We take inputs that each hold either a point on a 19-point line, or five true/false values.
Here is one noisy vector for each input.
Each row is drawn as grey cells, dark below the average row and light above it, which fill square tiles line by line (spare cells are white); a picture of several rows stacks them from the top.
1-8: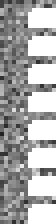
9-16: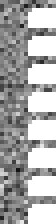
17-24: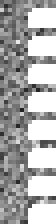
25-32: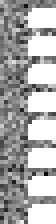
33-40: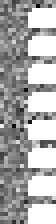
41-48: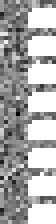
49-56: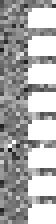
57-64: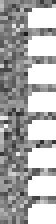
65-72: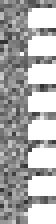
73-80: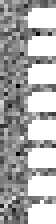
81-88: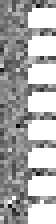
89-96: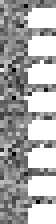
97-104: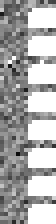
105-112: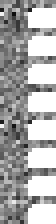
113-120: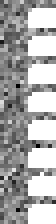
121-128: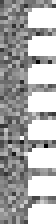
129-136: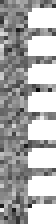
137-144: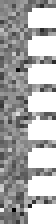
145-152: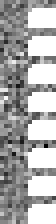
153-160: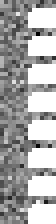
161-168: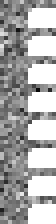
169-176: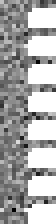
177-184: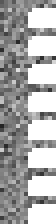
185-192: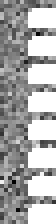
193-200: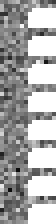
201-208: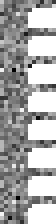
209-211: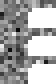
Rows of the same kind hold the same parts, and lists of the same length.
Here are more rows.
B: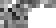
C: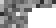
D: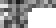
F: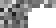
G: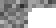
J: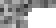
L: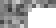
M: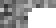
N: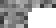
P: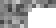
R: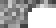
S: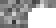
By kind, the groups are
B, D, F, R, S
C, G, J, L, M, N, P

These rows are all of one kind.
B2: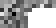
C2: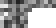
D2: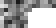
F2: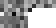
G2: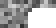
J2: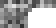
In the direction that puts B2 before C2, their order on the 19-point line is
B2, F2, G2, J2, D2, C2.
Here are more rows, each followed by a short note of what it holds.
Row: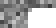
five true/false values
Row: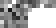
a point on a 19-point line
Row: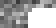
a point on a 19-point line
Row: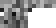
a point on a 19-point line
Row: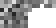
a point on a 19-point line
